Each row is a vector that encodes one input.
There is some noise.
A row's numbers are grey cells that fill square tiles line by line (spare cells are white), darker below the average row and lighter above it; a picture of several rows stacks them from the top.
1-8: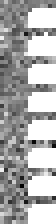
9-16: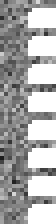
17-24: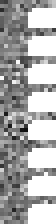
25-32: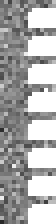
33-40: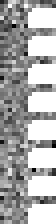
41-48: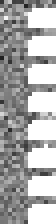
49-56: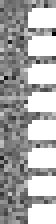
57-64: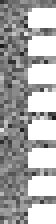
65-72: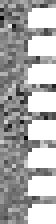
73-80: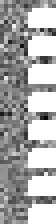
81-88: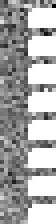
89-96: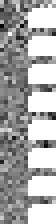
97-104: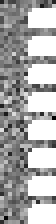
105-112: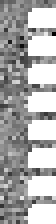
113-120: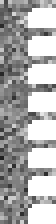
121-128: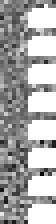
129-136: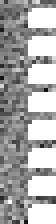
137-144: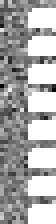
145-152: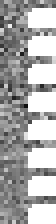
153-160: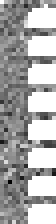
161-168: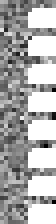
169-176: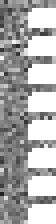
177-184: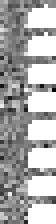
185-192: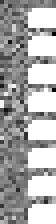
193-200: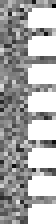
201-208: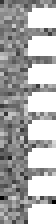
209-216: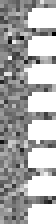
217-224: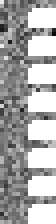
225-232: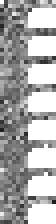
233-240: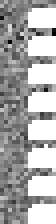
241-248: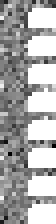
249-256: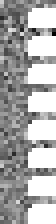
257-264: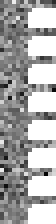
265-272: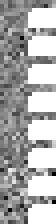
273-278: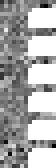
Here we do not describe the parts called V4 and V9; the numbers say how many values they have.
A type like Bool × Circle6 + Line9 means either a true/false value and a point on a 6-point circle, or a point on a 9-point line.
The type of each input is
(Bool × Bool × Bool × Bool + V4) × V9 + Label10 × Label10.
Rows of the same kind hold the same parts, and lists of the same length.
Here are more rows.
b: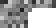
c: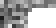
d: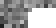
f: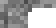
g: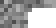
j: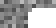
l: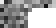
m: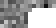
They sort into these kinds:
b
c, d, l
f, g, j, m

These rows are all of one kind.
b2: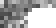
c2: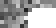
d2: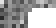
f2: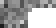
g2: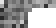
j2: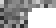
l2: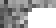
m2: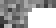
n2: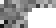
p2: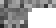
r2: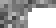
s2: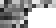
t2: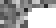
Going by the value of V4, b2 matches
c2, l2, s2 and t2.
